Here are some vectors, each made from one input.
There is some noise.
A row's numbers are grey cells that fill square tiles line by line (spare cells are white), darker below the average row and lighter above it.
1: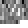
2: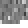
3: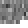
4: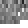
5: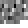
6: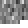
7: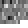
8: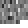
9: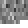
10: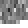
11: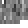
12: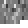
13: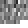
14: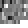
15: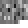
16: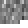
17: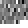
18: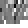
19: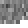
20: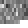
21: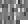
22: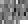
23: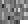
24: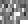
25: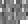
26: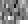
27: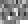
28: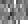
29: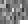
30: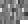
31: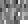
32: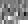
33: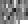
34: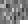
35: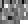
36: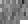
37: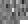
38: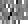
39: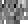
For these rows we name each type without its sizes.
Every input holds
two labels.
